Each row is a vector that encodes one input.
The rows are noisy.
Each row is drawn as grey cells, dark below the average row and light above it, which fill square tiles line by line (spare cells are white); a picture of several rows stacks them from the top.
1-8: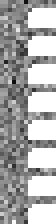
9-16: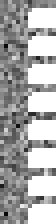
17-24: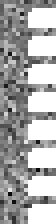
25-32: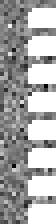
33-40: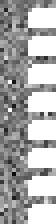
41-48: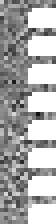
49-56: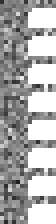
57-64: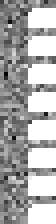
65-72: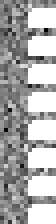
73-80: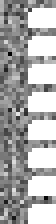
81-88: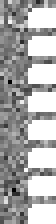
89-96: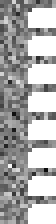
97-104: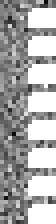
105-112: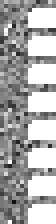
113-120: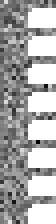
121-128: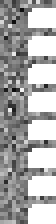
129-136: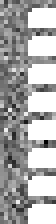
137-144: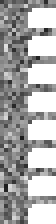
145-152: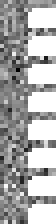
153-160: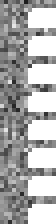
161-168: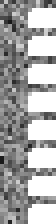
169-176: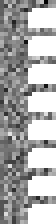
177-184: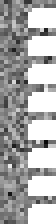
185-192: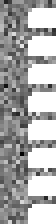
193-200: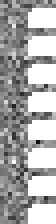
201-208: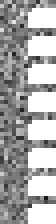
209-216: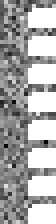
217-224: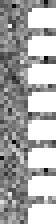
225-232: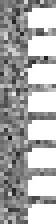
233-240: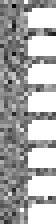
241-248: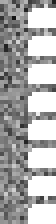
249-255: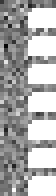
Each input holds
four true/false values, together with either a point on a 9-point line, or a point on a 17-point line.
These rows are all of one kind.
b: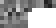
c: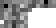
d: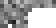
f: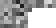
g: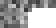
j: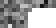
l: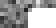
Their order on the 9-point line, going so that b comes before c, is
f, g, l, b, j, d, c.
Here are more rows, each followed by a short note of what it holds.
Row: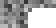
a point on a 17-point line and four true/false values
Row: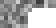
a point on a 17-point line and four true/false values
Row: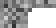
a point on a 9-point line and four true/false values
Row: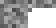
a point on a 9-point line and four true/false values
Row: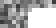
a point on a 17-point line and four true/false values
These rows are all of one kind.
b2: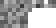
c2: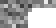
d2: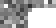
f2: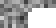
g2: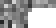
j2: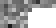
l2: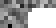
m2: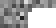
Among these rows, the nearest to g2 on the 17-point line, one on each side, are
d2 and l2.
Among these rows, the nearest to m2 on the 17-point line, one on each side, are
f2 and j2.
